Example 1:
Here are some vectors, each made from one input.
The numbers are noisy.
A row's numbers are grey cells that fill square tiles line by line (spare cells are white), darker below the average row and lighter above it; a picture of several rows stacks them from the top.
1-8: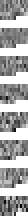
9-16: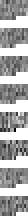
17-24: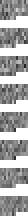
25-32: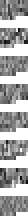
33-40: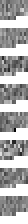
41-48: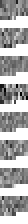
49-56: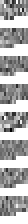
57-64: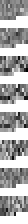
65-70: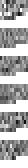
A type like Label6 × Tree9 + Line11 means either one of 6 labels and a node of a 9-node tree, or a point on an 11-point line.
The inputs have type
Line8 × Line8 + Line9.
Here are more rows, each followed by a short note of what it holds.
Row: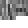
a point on a 9-point line
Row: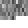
a point on each of two 8-point lines
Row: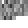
a point on a 9-point line
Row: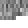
a point on each of two 8-point lines
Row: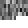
a point on a 9-point line
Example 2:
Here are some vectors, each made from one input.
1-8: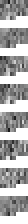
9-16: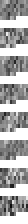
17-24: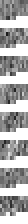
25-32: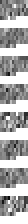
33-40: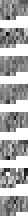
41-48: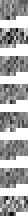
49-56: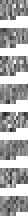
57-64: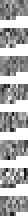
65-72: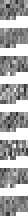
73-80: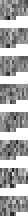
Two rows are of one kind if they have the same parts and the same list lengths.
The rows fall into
2 kinds.
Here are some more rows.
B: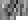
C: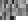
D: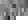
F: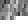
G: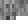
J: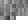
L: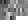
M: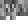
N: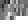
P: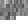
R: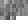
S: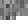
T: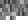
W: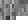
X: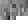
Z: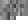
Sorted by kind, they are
B, D, G, J, P, R, S, W, X, Z
C, F, L, M, N, T

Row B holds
a point on a 5-point line.
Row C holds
a point on a 6-point circle and a point on a 5-point line.
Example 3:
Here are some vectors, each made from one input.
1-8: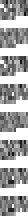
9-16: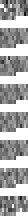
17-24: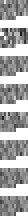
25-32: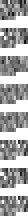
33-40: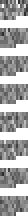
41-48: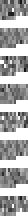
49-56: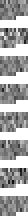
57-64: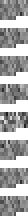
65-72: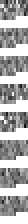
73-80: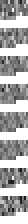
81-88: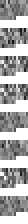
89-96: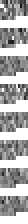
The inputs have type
Line7 + Line9.
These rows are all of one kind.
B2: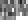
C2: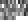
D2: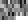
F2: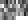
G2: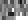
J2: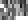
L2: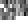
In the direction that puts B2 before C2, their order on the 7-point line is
B2, G2, D2, J2, L2, F2, C2.
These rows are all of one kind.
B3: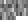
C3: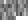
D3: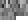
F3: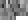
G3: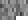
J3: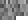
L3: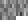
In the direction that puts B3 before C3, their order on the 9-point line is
B3, C3, L3, G3, J3, D3, F3.
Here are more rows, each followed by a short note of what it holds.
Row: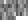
a point on a 9-point line
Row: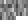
a point on a 9-point line
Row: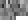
a point on a 9-point line
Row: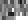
a point on a 7-point line
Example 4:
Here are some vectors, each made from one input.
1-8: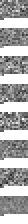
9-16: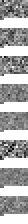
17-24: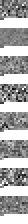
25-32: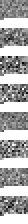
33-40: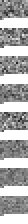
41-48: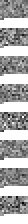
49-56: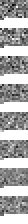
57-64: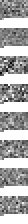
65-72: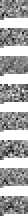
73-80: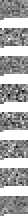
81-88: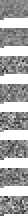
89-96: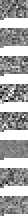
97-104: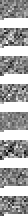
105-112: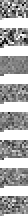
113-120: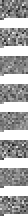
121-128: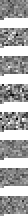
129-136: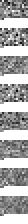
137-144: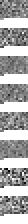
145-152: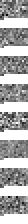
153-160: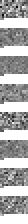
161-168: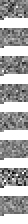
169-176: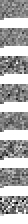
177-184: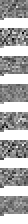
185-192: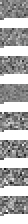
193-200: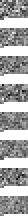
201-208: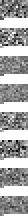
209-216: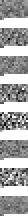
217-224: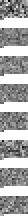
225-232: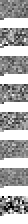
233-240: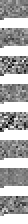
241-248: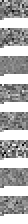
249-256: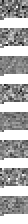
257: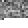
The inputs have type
Line7 × (Tree15 + Unit).
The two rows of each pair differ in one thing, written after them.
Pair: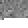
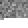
the place on the 7-point line
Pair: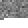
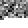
the node of the tree
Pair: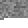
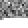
the place on the 7-point line
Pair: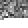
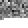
the node of the tree
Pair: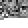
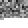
the place on the 7-point line
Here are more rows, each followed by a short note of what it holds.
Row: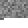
a point on a 7-point line and a node of a 15-node tree
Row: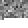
a point on a 7-point line
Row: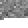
a point on a 7-point line
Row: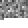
a point on a 7-point line and a node of a 15-node tree
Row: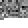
a point on a 7-point line and a node of a 15-node tree
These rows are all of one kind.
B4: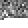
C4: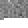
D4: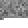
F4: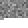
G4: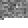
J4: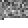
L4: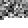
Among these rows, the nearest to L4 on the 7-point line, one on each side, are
B4 and F4.
